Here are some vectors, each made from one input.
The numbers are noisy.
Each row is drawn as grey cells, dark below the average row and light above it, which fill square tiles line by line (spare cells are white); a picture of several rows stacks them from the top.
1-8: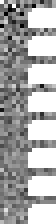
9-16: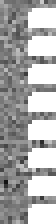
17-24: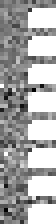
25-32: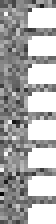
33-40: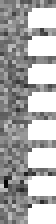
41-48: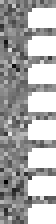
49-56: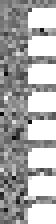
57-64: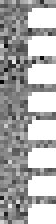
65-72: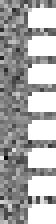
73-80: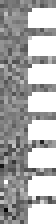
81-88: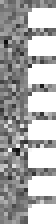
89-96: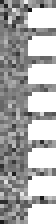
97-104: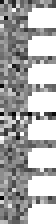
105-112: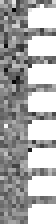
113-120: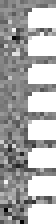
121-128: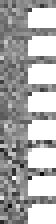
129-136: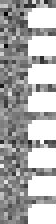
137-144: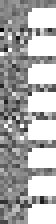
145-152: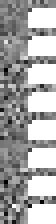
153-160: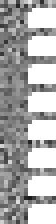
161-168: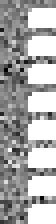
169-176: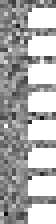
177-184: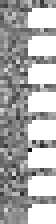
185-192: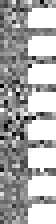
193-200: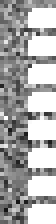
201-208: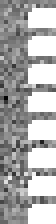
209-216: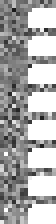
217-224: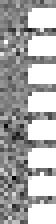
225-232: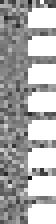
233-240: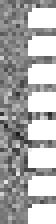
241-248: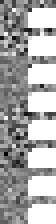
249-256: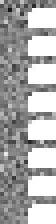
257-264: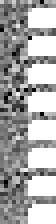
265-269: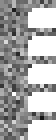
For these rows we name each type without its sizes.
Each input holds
a label and a true/false value.
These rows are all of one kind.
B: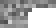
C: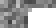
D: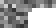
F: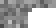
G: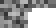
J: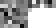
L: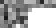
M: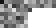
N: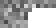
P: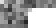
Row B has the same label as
F and J.
